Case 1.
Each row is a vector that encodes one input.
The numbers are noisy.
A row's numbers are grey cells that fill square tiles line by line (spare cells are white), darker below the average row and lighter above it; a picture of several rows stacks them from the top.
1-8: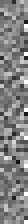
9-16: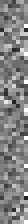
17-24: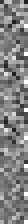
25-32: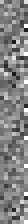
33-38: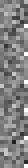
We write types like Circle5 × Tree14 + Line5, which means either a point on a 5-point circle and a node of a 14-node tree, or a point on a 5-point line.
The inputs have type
Bool × Line6.
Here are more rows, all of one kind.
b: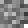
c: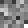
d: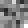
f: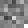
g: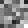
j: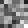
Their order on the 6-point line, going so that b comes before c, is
j, g, d, f, b, c.
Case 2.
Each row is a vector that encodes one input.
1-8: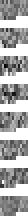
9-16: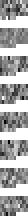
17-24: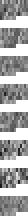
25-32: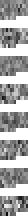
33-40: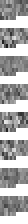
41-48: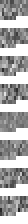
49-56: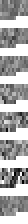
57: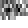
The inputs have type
Line5 + Line6.
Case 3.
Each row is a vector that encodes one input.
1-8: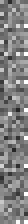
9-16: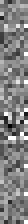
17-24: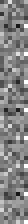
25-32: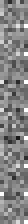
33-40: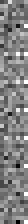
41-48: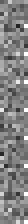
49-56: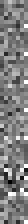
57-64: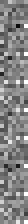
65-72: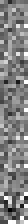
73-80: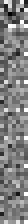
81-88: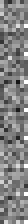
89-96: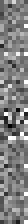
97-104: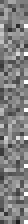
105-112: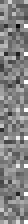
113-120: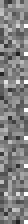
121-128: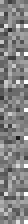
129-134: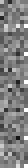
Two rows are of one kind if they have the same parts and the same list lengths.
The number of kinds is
3.
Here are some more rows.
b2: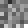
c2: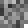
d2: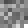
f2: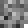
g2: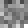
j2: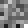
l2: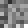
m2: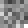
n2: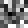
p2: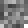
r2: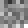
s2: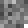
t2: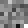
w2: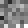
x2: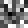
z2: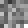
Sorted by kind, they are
b2, d2, g2, l2, m2, r2, w2, z2
c2, f2, j2, p2, s2, t2
n2, x2

